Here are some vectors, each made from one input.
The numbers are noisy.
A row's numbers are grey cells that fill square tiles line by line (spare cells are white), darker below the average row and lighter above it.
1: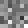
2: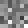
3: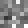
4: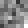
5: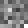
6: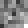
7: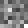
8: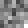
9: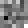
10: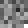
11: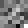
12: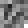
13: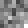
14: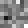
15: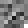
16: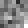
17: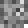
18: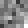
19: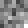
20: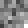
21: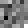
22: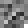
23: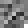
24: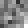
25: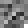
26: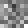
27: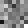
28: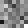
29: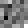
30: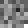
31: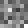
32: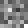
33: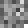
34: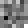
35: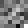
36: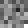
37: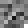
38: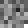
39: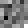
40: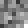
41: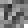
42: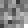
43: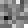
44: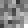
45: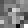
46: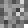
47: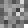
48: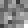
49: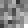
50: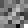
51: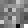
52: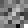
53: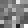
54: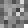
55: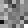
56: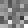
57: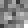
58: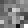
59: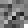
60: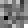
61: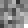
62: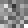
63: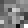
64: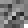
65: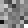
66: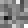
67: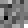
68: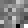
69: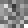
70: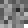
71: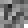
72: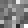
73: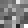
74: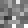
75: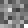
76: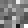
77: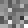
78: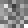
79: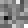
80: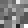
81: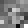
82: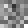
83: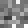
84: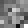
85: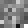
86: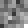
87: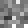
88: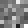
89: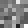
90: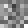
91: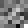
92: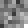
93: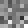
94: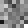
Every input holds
either a point on a 10-point circle, or a point on a 5-point line, or a point on a 6-point line.
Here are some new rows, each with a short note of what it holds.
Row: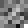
a point on a 10-point circle
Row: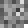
a point on a 6-point line
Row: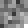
a point on a 5-point line
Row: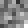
a point on a 5-point line
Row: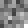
a point on a 5-point line
